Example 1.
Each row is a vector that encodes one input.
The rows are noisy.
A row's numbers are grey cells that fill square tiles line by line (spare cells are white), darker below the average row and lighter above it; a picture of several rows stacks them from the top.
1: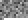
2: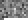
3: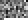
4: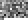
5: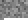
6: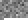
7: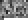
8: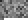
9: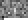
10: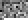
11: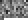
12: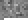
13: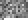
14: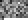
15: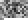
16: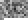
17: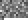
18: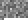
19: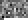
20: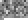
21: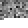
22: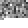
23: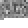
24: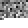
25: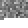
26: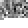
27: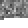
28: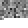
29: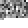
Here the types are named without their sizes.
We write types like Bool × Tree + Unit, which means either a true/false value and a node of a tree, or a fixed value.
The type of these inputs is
Line.
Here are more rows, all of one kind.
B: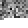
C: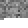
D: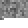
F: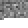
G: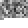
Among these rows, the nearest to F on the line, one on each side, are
C and D.
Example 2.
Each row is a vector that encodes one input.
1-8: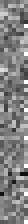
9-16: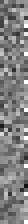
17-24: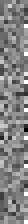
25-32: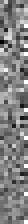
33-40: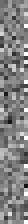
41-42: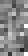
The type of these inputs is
Line9.
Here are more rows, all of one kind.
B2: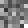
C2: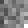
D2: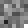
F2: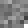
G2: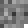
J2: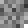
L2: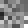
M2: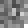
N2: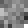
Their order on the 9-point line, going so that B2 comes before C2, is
B2, M2, C2, F2, N2, G2, D2, J2, L2.
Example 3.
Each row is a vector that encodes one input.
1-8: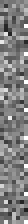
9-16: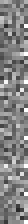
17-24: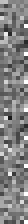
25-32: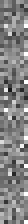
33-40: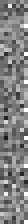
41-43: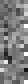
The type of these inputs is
Circle9.
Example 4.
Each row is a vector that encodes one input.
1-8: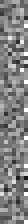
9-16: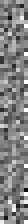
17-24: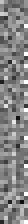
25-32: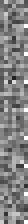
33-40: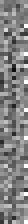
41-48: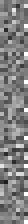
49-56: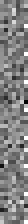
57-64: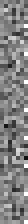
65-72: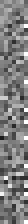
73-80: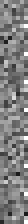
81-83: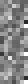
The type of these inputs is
Line10.
